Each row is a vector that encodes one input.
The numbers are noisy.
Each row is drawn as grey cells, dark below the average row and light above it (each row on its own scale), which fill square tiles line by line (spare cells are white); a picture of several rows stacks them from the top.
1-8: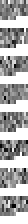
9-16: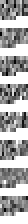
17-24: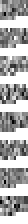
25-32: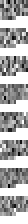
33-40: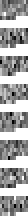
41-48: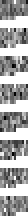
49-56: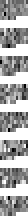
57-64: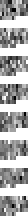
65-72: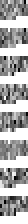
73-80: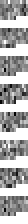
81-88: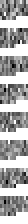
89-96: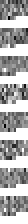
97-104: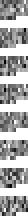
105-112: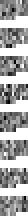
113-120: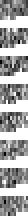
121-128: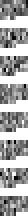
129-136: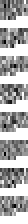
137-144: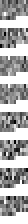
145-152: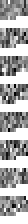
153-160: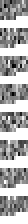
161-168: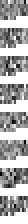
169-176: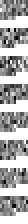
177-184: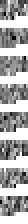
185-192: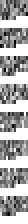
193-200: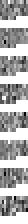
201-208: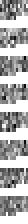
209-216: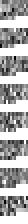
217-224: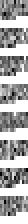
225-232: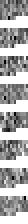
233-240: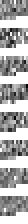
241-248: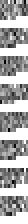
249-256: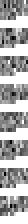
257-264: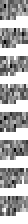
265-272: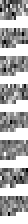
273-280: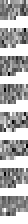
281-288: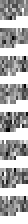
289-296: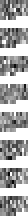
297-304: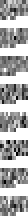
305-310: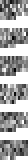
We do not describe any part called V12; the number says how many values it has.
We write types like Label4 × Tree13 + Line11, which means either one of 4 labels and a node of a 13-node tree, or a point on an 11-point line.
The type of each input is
(Label6 + Line5) × Label8 + V12.
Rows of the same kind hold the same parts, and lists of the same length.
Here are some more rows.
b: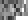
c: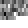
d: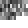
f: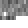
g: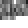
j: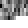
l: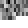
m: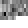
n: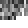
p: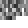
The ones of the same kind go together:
b, d, f, n, p
c, g, m
j, l

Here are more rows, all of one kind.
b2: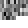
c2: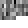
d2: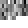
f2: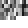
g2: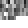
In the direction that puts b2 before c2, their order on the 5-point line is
g2, b2, c2, f2, d2.
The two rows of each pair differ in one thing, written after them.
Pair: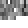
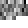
the label
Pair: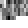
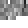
the place on the 5-point line
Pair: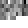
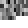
the place on the 5-point line
